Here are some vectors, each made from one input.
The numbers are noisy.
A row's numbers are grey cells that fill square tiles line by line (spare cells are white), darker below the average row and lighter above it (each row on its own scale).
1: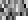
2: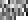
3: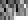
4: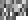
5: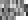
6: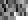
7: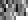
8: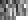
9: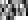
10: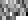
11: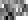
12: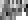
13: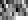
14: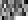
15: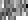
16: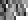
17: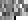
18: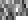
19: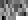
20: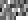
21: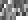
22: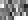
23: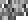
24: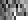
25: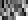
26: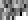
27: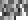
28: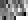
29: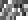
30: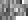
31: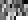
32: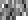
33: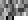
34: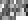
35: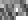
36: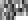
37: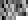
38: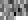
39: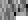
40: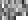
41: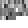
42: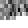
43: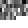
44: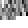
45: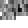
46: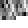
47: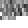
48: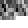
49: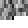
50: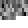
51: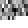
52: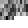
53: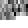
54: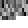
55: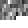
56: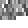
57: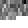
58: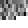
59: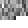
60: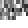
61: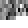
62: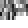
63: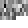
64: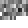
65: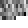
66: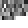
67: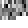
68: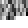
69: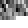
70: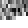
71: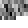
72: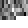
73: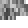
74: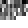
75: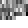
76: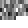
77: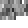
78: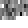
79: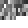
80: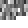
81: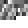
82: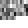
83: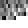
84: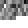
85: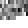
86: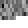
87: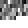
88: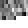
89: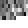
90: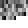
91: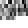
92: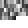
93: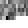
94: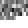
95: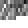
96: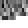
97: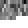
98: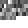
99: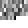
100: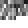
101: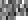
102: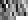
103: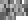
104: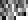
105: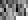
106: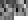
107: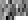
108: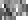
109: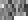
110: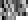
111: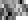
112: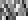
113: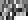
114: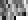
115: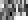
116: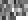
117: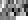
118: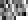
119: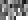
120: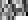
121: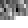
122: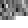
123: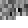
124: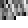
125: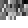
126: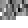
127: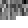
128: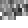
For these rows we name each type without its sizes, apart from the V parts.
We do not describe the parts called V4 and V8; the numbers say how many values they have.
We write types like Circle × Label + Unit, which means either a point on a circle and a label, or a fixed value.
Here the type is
Line × Line × (Line + V4 × V8).
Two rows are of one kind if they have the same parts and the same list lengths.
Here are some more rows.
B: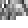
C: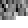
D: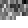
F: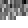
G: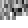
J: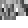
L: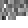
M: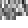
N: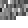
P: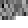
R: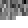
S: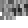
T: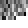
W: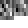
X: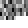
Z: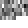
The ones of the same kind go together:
B, G, J, M, S, X, Z
C, D, F, L, N, P, R, T, W

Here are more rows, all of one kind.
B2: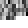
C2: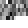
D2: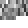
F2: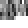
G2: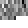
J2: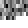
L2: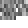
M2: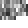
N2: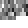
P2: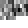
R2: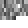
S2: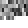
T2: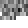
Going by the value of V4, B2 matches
C2, D2, G2 and S2.
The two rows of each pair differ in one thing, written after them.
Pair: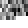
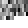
the place on one of the two lines
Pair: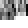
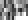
the value of V4
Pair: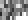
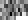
the value of V4
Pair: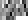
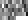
the place on one of the two lines
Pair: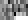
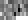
the value of V4
